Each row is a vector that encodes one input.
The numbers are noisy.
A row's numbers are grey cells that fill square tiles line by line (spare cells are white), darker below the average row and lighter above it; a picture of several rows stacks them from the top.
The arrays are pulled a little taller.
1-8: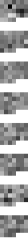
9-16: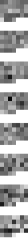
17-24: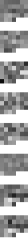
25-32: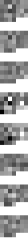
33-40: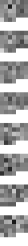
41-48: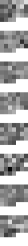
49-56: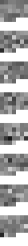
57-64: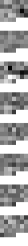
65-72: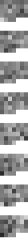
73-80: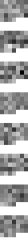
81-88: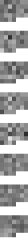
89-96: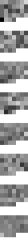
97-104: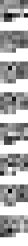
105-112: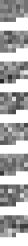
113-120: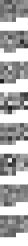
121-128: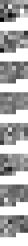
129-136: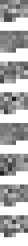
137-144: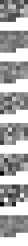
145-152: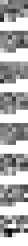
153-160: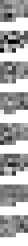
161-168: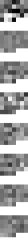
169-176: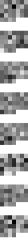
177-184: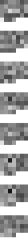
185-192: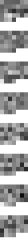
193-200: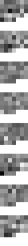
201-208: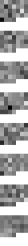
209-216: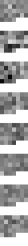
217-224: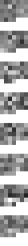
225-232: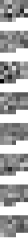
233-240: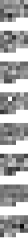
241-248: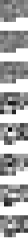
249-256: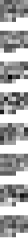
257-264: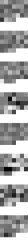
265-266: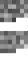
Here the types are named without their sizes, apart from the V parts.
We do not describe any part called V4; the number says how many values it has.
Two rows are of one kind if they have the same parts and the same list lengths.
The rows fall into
5 kinds.
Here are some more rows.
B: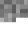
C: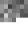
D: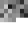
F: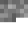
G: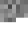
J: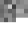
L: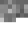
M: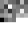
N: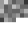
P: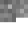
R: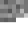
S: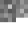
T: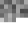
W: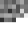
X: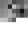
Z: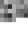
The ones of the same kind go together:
B, F, G, J, L, P, R, S, T, W, X
C, D
M
N
Z

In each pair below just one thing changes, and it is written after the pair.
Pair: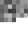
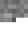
the value of V4
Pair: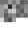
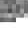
the place on the line
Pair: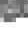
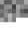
the place on the line
